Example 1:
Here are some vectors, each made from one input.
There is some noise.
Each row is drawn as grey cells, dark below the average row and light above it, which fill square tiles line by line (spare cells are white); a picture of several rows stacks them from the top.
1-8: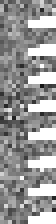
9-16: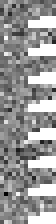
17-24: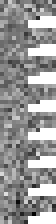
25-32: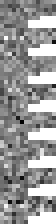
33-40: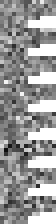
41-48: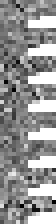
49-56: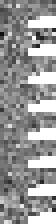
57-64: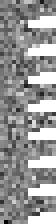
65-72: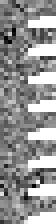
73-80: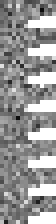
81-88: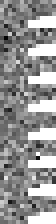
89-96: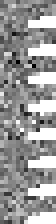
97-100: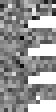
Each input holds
one of 10 labels, a point on each of two 6-point lines and a true/false value.
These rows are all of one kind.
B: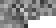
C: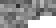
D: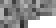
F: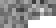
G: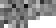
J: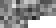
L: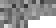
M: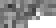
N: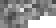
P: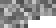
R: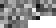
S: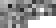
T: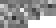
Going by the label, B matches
D and T.
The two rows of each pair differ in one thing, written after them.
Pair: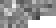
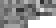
the true/false value
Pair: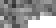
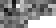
the label
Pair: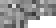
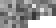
the true/false value
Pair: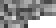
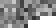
the place on one of the two 6-point lines
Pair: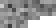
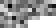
the label
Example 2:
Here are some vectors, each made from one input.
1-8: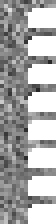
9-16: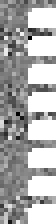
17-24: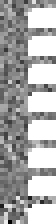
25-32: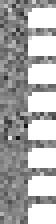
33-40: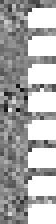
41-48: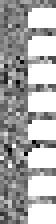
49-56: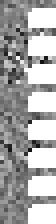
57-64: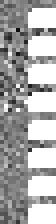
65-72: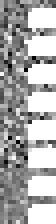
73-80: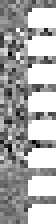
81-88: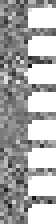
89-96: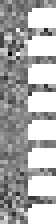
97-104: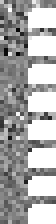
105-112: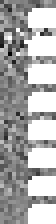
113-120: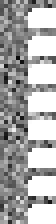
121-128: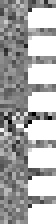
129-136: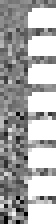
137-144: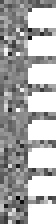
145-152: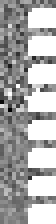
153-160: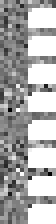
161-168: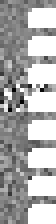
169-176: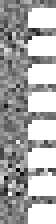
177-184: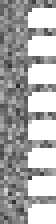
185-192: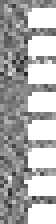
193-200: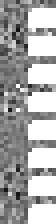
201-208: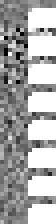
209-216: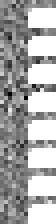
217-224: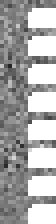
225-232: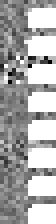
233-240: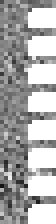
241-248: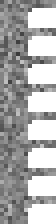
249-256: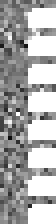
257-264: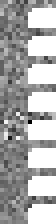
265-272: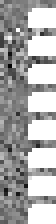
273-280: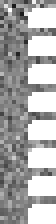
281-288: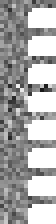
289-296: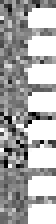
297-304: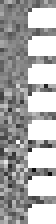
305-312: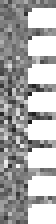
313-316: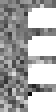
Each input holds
either a point on a 6-point circle and a node of a 10-node tree, or a fixed value, or a node of a 14-node tree.
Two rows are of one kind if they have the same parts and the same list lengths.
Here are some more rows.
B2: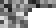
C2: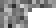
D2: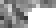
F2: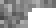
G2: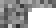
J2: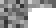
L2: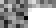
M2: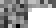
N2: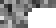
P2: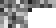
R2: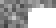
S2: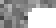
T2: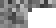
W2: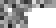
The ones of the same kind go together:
B2, C2, N2, P2, W2
D2, F2, G2, J2, L2, M2, R2, S2
T2

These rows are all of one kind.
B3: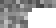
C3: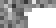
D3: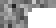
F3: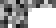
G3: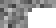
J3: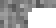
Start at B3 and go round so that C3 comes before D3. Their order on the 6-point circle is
B3, F3, C3, G3, D3, J3.
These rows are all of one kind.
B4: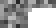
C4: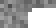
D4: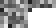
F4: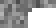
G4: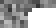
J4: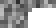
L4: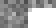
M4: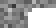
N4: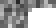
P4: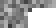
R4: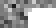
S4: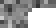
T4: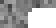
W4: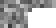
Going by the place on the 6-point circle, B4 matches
D4, M4 and S4.
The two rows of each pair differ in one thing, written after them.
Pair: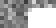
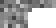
the node of the tree
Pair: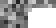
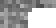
the place on the 6-point circle
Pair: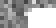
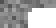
the node of the tree
